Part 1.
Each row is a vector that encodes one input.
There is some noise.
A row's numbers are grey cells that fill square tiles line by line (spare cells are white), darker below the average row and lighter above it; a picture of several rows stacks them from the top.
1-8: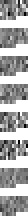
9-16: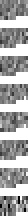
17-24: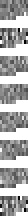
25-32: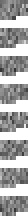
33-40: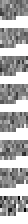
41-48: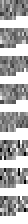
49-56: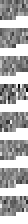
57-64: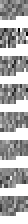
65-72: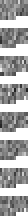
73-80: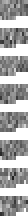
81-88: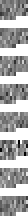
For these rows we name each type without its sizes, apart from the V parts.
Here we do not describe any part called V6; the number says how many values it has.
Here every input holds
a point on a line, a true/false value and a value of V6.
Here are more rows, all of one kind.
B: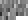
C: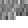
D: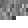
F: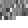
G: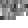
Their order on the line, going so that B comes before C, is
F, B, C, D, G.
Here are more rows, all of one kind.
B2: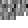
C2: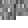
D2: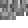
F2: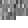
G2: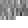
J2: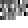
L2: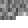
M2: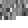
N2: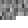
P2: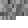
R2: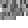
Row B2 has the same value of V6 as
C2 and F2.
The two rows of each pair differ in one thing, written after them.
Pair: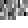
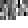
the value of V6
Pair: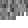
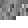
the place on the line
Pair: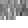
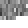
the place on the line
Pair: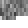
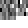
the true/false value
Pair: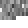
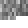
the place on the line
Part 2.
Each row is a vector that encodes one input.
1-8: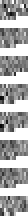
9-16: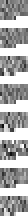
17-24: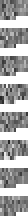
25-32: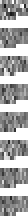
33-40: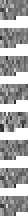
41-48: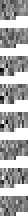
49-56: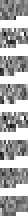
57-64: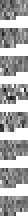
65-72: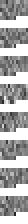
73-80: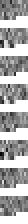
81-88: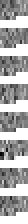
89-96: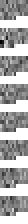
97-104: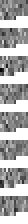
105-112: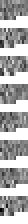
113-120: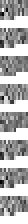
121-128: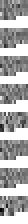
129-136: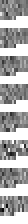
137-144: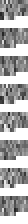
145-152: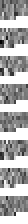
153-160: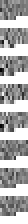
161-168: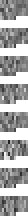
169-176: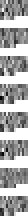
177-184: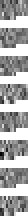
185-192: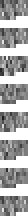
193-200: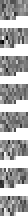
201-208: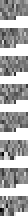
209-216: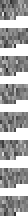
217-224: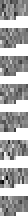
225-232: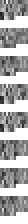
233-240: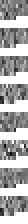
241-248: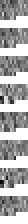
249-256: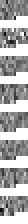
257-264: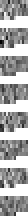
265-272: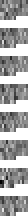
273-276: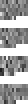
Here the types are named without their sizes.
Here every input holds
either three true/false values, or a list of points on a circle.
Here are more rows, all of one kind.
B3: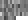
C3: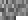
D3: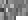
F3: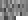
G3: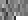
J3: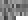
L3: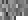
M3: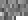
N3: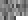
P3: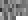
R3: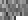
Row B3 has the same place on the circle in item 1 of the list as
F3 and J3.
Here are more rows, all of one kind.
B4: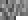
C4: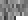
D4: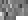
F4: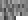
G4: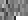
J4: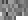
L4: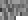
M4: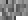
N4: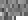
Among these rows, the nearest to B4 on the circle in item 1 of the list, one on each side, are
L4 and M4.
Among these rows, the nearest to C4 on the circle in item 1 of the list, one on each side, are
F4 and G4.
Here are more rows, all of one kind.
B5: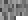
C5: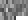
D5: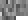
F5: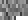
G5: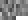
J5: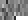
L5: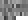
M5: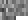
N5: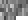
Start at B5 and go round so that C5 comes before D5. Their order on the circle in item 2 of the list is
B5, L5, C5, J5, F5, M5, N5, G5, D5.
